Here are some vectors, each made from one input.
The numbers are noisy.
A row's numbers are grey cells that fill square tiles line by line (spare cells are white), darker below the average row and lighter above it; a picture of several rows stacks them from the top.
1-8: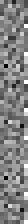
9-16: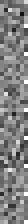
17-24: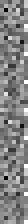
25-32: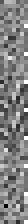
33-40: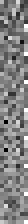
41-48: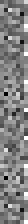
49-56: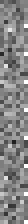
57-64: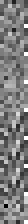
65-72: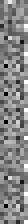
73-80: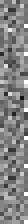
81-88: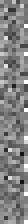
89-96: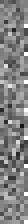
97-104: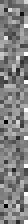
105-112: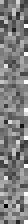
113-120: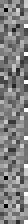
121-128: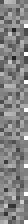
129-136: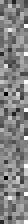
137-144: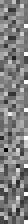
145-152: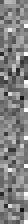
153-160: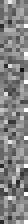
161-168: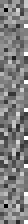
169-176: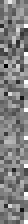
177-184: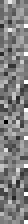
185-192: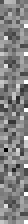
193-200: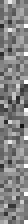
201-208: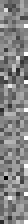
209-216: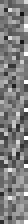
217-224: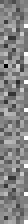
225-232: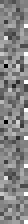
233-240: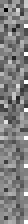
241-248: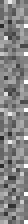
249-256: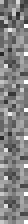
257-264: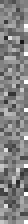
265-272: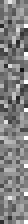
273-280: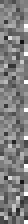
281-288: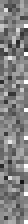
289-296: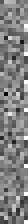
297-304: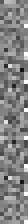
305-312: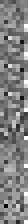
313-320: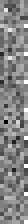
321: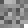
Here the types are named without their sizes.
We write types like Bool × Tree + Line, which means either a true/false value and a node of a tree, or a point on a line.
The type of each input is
Tree.
